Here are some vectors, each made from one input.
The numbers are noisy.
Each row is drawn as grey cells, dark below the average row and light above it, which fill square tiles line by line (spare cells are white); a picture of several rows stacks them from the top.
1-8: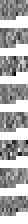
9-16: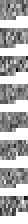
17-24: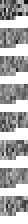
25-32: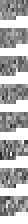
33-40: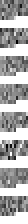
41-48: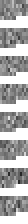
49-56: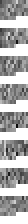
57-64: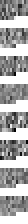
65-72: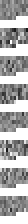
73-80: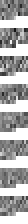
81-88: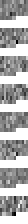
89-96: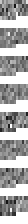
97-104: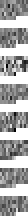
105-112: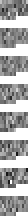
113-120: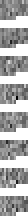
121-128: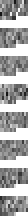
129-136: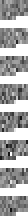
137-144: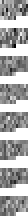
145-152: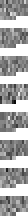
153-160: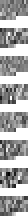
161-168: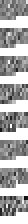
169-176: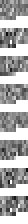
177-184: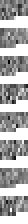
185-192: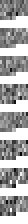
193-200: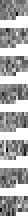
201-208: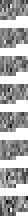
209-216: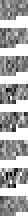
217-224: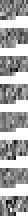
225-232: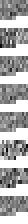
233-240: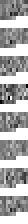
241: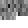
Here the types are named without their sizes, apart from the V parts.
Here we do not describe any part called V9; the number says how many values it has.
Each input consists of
a point on a circle and a true/false value, together with either a node of a tree, or a list of values of V9.
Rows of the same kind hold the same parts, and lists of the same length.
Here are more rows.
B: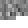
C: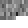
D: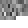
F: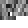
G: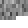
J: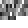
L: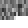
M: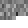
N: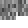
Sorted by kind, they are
B
C, G, M
D
F, J
L, N

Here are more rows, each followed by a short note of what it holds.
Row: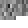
a point on a circle and a true/false value, together with a list of one item
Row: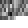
a point on a circle and a true/false value, together with a list of one item
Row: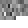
a point on a circle and a true/false value, together with a list of three items
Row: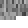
a point on a circle and a true/false value, together with a list of one item
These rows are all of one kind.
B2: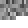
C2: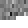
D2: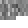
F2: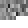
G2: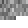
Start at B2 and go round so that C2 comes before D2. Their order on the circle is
B2, F2, G2, C2, D2.
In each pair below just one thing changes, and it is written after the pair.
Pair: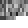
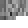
the value of V9 in item 1 of the list
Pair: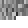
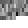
the place on the circle
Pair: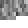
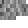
the true/false value
